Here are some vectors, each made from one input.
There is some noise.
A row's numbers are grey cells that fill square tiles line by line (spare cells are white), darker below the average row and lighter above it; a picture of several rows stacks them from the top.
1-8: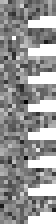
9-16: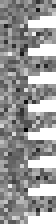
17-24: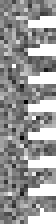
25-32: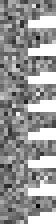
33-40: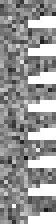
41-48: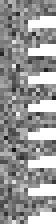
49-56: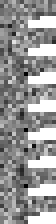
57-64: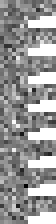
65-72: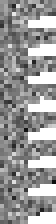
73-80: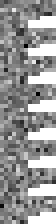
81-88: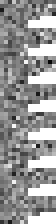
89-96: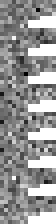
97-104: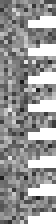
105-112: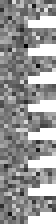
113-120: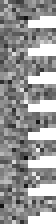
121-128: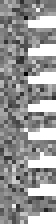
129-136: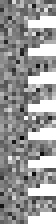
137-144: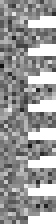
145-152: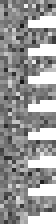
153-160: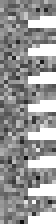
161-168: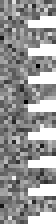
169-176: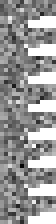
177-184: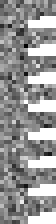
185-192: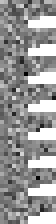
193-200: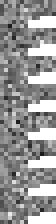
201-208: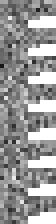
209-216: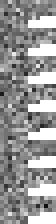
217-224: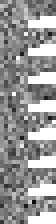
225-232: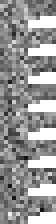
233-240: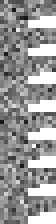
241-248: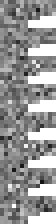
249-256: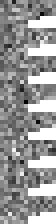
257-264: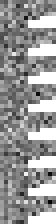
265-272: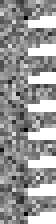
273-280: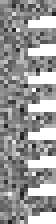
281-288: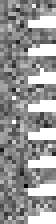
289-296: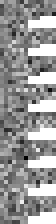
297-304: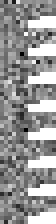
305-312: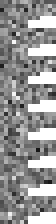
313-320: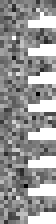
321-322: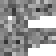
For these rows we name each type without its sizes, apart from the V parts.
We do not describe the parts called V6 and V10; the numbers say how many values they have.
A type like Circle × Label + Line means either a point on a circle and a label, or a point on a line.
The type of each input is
Bool × (Line + V10) × V6.
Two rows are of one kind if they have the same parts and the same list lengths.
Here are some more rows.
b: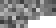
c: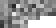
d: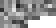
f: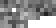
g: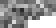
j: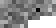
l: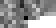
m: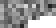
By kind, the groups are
b, d, g, l, m
c, f, j

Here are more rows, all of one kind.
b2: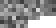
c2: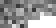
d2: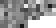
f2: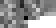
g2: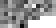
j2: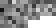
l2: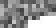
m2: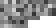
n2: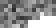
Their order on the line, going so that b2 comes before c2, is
g2, d2, l2, f2, b2, n2, c2, j2, m2.
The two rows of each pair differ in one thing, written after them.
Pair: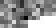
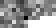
the value of V6
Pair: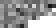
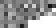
the true/false value
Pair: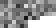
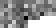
the value of V6
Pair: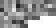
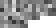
the true/false value
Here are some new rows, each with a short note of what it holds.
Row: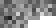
a point on a line, a true/false value and a value of V6
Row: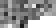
a point on a line, a true/false value and a value of V6
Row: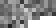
a true/false value, a value of V6 and a value of V10
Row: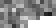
a true/false value, a value of V6 and a value of V10
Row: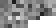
a true/false value, a value of V6 and a value of V10
